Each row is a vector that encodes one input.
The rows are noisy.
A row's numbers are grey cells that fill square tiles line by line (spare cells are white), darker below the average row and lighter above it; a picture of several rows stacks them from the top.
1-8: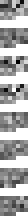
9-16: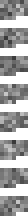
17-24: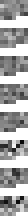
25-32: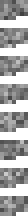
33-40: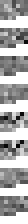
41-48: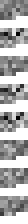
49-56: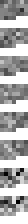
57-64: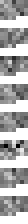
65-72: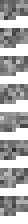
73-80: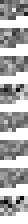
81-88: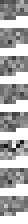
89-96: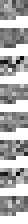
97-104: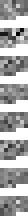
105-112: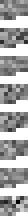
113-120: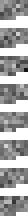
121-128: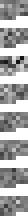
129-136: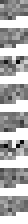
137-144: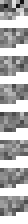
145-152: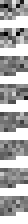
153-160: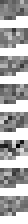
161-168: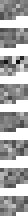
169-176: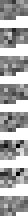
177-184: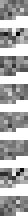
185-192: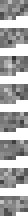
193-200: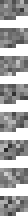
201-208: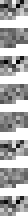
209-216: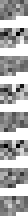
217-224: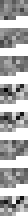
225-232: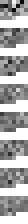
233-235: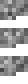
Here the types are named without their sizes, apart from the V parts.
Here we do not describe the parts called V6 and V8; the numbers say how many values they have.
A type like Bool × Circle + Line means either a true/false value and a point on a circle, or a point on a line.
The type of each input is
Bool × Bool × Bool × Bool × V8 + Label × Line × V6.
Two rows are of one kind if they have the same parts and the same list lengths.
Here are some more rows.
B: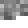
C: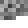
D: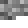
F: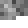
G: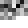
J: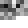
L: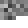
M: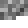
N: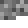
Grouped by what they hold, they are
B, C, D, F, L, M, N
G, J

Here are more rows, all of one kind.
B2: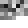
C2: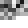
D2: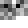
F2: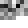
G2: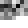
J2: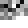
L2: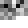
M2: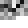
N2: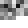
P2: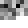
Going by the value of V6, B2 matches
D2, F2, N2 and P2.
